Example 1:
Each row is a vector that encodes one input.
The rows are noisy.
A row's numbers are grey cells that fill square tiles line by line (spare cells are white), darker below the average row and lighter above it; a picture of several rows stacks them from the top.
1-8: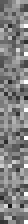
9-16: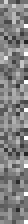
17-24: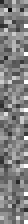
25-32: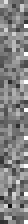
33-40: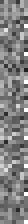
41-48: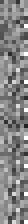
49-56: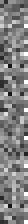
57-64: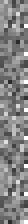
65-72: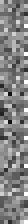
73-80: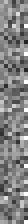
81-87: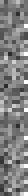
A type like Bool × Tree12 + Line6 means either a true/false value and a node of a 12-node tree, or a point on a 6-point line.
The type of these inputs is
Circle11.
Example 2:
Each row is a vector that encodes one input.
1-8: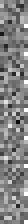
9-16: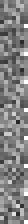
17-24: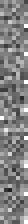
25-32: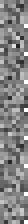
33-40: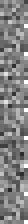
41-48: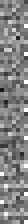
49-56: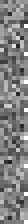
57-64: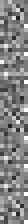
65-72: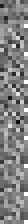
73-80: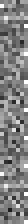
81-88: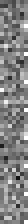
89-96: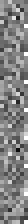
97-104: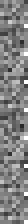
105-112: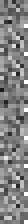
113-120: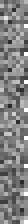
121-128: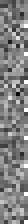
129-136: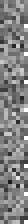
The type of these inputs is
Bool × Bool × Bool × Bool.
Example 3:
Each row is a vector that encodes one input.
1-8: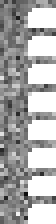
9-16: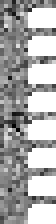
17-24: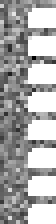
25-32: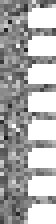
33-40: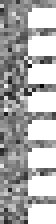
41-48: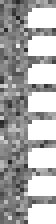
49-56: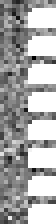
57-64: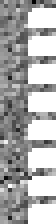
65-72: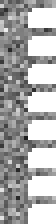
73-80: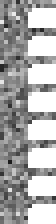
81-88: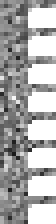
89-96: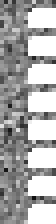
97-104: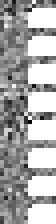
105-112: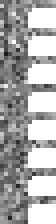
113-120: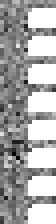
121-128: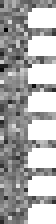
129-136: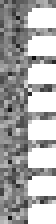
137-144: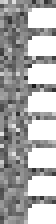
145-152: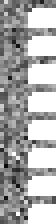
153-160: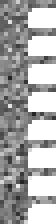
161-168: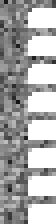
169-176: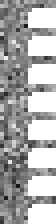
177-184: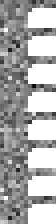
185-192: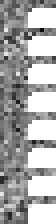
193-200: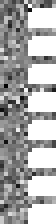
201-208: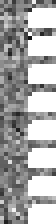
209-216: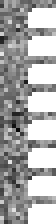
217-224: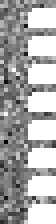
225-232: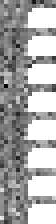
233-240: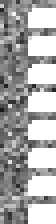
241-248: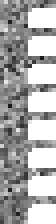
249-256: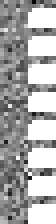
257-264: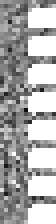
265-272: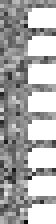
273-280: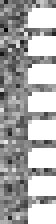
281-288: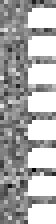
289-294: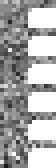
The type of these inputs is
Tree17 + Unit.
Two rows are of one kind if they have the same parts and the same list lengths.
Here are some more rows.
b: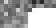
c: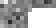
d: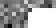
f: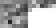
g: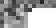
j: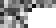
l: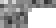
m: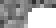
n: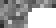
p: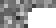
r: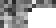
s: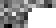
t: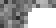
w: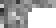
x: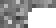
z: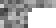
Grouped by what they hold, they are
b, c, f, g, j, l, m, n, p, r, t, w, x, z
d, s

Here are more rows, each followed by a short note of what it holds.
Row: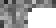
a node of a 17-node tree
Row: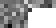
a fixed value
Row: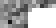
a node of a 17-node tree
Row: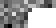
a fixed value
